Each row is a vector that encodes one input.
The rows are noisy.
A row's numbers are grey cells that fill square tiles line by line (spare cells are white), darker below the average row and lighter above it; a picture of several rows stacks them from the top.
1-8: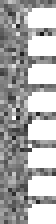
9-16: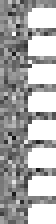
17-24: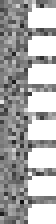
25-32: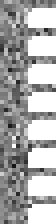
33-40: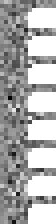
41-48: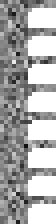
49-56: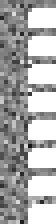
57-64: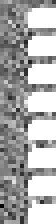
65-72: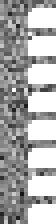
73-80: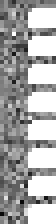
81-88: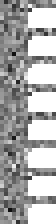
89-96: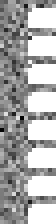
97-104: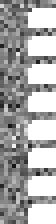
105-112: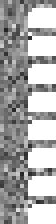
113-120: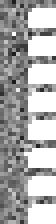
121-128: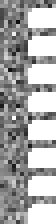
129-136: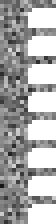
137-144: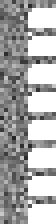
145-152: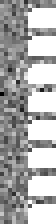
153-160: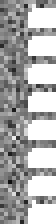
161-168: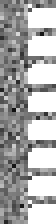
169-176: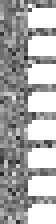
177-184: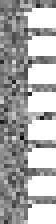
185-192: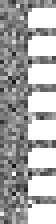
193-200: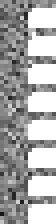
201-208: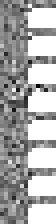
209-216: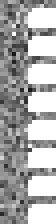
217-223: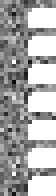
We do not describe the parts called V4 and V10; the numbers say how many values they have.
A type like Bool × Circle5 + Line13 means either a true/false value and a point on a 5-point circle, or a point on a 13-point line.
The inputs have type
Bool × V10 + (Tree9 + Unit) × V4.
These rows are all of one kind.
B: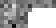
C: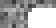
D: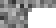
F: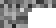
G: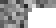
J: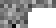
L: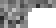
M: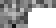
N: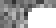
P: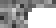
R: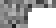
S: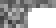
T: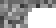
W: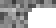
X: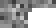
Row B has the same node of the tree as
G, P, T and X.
